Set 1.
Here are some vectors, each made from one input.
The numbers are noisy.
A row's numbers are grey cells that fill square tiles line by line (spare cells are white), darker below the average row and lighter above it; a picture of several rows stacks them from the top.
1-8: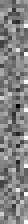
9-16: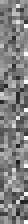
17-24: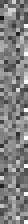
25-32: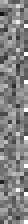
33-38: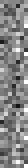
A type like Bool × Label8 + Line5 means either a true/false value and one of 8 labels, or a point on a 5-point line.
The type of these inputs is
Bool × Line6.
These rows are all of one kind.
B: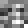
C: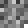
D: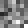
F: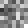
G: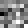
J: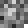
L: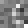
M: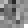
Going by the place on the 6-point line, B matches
F and L.
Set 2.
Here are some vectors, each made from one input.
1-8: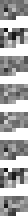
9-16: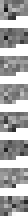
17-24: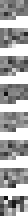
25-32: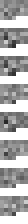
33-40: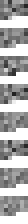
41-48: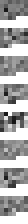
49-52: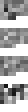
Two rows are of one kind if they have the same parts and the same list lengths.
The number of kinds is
3.
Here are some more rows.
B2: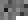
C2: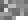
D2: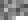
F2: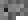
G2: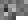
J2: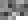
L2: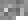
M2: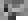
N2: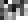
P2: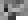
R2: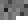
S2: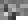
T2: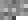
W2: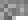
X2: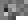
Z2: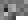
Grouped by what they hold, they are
B2, F2, G2, M2, P2, R2, S2, X2, Z2
C2, D2, J2, L2, T2, W2
N2

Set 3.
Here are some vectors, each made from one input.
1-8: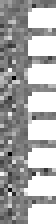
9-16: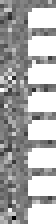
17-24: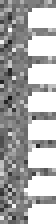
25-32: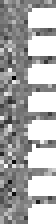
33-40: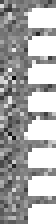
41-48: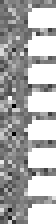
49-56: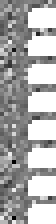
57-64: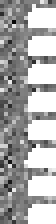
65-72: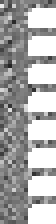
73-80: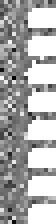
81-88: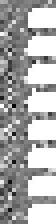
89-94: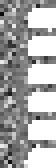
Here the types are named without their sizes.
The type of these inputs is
Line × (Tree + Unit).
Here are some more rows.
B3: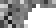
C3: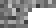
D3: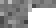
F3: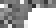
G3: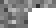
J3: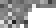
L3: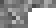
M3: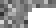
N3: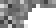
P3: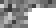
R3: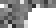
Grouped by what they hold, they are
B3, F3, N3, P3, R3
C3, D3, G3, J3, L3, M3

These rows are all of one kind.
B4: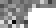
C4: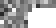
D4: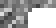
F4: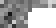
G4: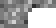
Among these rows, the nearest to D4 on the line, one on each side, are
F4 and G4.
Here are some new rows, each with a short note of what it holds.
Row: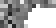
a point on a line
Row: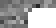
a point on a line and a node of a tree
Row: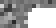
a point on a line
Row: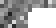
a point on a line and a node of a tree
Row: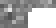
a point on a line and a node of a tree
